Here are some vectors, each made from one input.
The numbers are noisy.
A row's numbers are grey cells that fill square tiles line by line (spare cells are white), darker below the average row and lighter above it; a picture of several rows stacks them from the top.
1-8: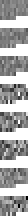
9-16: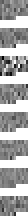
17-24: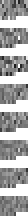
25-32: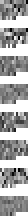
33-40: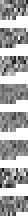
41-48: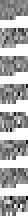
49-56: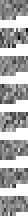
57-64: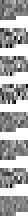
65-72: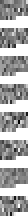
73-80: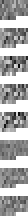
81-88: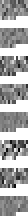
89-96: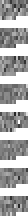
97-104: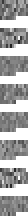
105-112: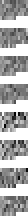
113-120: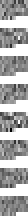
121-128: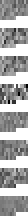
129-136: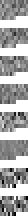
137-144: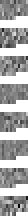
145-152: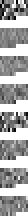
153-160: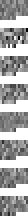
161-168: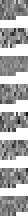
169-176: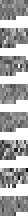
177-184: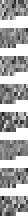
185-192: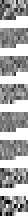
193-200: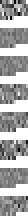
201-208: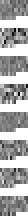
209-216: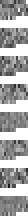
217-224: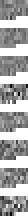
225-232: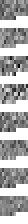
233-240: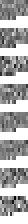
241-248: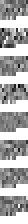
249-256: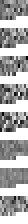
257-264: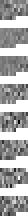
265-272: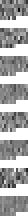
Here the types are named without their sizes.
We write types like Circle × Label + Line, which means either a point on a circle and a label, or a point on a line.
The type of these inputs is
Label × (Label × Label + Unit) × Line.
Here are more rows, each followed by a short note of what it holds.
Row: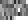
three labels and a point on a line
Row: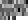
a label and a point on a line
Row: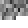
a label and a point on a line
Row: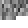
three labels and a point on a line
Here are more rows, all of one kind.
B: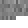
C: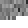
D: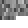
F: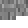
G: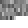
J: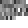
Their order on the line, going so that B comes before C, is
J, B, G, C, F, D.
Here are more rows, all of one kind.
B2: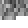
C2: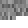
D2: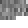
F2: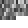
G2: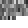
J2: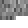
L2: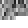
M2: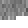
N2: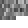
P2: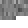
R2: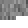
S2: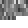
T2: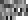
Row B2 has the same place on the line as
D2, F2 and N2.
